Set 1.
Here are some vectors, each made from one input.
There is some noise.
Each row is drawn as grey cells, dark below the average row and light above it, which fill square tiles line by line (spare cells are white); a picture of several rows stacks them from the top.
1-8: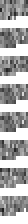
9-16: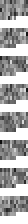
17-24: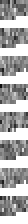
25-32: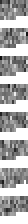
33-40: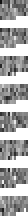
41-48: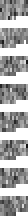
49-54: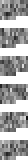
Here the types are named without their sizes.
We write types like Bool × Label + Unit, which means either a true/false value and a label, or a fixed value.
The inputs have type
Label + Line × Line.
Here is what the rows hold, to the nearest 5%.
About 70% of them hold a label. The rest hold a point on each of two lines.
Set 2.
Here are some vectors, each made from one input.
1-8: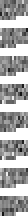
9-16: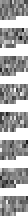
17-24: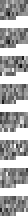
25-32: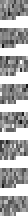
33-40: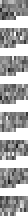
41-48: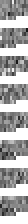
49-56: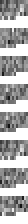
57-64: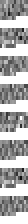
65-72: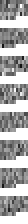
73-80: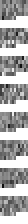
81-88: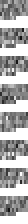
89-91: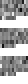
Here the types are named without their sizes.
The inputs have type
Label + Line.
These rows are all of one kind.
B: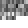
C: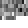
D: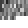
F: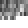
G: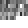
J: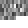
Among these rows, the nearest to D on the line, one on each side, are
F and J.
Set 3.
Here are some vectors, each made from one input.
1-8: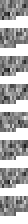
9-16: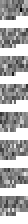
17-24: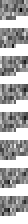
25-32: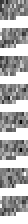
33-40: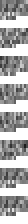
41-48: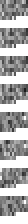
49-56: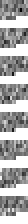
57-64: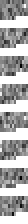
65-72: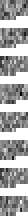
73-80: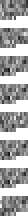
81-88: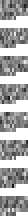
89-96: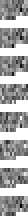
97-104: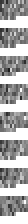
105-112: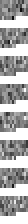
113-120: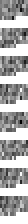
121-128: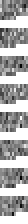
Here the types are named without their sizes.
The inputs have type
Circle + Line.
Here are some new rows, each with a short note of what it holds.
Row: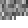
a point on a line
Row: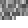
a point on a line
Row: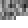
a point on a line
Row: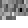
a point on a circle
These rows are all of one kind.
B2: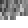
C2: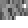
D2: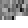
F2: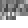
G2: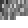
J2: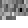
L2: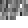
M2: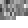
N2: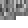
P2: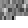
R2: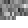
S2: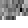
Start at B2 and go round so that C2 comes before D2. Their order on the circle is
B2, G2, N2, M2, R2, C2, P2, D2, S2, J2, F2, L2.
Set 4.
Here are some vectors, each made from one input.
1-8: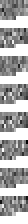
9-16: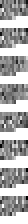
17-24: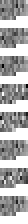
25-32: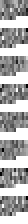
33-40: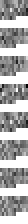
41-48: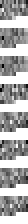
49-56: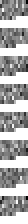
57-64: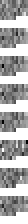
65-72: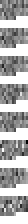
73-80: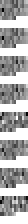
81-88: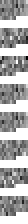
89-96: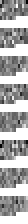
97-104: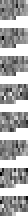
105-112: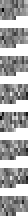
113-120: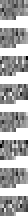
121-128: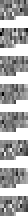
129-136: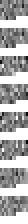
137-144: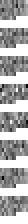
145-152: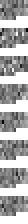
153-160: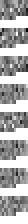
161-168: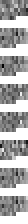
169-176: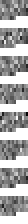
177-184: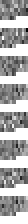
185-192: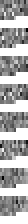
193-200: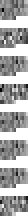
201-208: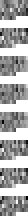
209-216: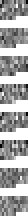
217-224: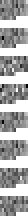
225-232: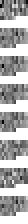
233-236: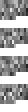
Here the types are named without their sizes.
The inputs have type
Bool × Bool × Bool + Line.
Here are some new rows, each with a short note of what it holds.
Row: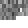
a point on a line
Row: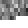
three true/false values
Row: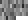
a point on a line
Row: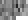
a point on a line
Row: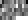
three true/false values
